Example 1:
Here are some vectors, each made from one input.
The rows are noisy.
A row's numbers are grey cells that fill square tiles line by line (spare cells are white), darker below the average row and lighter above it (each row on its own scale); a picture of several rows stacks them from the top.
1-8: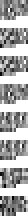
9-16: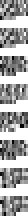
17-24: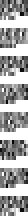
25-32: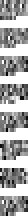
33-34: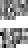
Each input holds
one of 7 labels.
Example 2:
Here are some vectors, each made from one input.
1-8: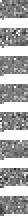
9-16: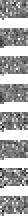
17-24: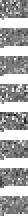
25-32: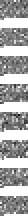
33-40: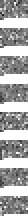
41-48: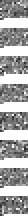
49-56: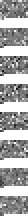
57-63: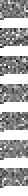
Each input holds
either a fixed value, or four true/false values.
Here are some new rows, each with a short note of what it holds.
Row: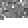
four true/false values
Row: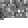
a fixed value
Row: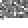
four true/false values
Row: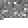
four true/false values
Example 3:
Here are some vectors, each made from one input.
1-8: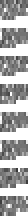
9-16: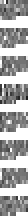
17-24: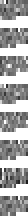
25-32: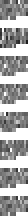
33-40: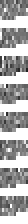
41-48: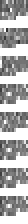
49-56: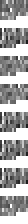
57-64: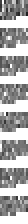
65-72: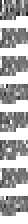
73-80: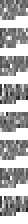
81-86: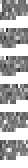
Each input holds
one of 7 labels.
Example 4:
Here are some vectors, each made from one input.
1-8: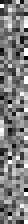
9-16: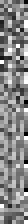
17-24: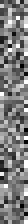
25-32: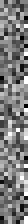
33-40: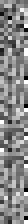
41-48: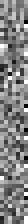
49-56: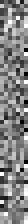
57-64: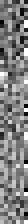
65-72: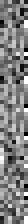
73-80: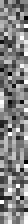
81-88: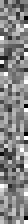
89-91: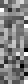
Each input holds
a point on a 15-point circle.
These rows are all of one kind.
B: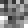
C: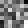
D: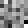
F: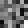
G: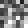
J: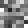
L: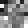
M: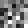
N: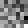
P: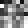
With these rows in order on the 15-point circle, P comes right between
G and L.
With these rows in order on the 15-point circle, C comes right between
F and M.
